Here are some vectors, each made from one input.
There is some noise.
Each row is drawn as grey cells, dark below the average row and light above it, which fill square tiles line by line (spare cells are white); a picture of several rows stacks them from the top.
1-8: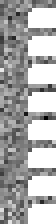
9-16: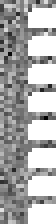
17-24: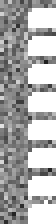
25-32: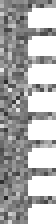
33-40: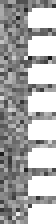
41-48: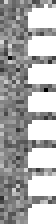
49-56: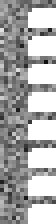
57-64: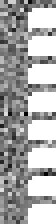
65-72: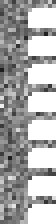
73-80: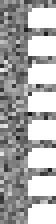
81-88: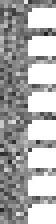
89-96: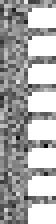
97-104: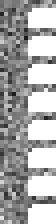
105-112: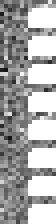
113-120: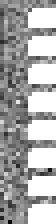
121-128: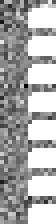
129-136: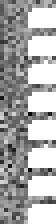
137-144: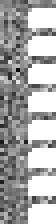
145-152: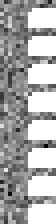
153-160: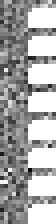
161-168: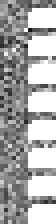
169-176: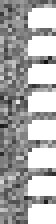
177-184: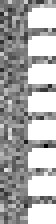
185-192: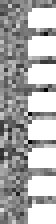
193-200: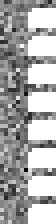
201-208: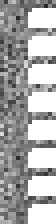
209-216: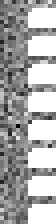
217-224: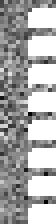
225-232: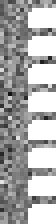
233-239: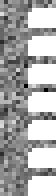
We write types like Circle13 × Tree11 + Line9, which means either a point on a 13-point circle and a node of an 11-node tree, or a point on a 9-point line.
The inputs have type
Bool × Tree13.
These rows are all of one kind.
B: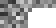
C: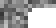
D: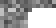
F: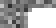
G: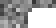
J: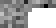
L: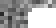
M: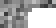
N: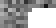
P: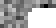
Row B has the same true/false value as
C, G and L.
